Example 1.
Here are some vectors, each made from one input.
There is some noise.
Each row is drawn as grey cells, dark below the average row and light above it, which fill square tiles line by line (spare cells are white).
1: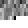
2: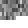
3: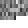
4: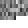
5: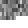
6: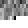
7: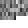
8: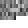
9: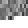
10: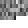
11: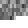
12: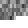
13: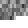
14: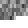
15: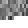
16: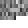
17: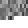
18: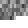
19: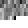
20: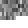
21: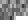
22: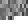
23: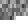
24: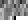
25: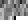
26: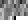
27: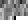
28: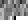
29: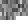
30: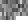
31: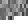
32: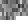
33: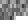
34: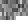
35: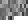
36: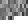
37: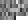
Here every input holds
a point on a 5-point circle.
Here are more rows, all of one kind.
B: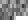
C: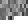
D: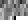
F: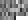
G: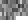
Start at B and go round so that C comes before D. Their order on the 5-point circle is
B, C, F, D, G.
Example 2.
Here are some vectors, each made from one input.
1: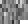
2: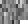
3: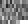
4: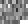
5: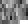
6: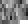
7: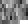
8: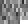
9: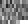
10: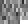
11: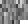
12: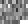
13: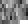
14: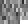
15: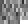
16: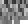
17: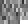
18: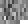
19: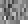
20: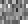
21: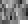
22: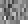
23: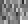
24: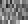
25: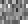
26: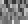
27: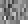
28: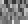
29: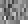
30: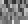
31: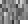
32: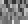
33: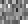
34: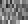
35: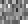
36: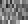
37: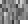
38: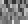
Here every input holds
one of 7 labels.
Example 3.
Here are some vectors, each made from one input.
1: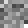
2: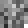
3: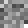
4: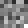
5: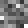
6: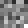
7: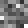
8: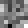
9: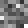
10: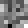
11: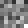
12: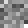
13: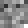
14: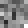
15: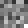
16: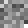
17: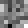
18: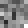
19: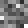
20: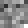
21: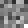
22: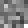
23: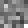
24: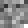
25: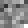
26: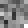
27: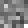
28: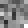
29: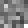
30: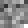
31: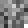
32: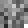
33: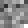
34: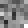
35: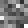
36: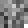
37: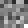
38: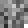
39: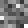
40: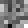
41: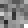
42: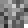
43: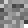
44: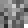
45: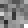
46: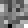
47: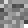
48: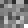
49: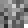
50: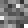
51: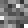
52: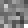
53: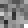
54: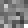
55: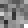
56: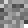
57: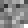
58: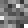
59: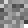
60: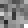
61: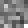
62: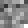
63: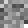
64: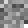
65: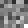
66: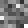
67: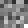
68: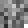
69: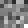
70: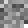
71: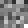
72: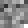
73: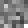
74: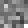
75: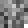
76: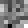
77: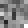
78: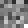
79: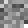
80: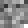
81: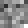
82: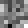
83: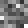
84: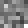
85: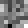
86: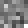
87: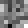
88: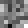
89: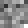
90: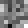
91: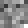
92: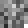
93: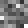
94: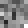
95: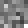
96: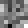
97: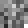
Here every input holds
one of 8 labels.
